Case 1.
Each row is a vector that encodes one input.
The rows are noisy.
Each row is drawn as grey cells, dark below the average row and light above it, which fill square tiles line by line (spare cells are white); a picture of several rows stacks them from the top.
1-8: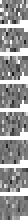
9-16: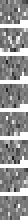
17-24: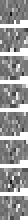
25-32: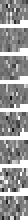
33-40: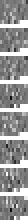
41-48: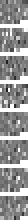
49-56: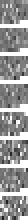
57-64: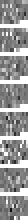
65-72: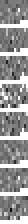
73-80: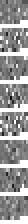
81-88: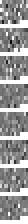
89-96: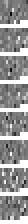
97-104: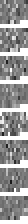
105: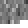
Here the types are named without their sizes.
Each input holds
either a fixed value, or a node of a tree.
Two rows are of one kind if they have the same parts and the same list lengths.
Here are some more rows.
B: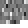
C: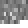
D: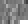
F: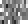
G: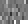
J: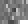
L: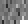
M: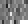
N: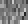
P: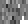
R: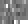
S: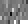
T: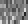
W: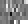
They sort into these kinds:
B, C, D, G, J, L, M, N, P, R, S, T, W
F

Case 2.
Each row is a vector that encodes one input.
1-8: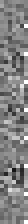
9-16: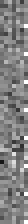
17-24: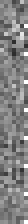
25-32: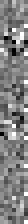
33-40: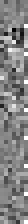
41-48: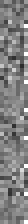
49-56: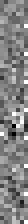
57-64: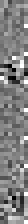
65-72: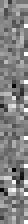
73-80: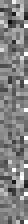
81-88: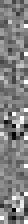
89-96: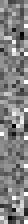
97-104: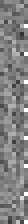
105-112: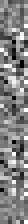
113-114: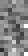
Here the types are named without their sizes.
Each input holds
a node of a tree.
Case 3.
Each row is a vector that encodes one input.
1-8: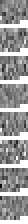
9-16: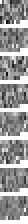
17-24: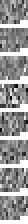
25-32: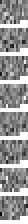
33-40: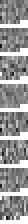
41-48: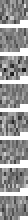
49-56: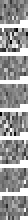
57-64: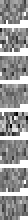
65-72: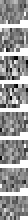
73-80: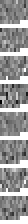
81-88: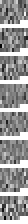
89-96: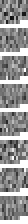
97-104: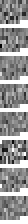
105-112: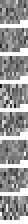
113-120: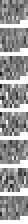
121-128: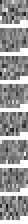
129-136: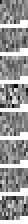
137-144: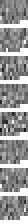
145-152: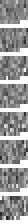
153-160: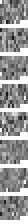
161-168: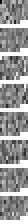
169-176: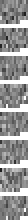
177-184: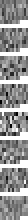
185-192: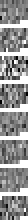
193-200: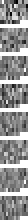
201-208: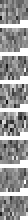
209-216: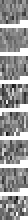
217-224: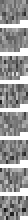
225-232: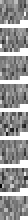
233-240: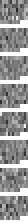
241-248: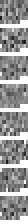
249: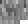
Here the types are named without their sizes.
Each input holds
either a fixed value, or a node of a tree.
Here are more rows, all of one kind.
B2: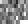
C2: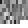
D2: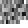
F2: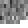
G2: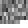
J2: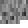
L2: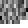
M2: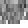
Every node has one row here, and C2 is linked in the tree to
G2 and L2.
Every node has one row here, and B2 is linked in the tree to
F2.
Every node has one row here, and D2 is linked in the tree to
J2.
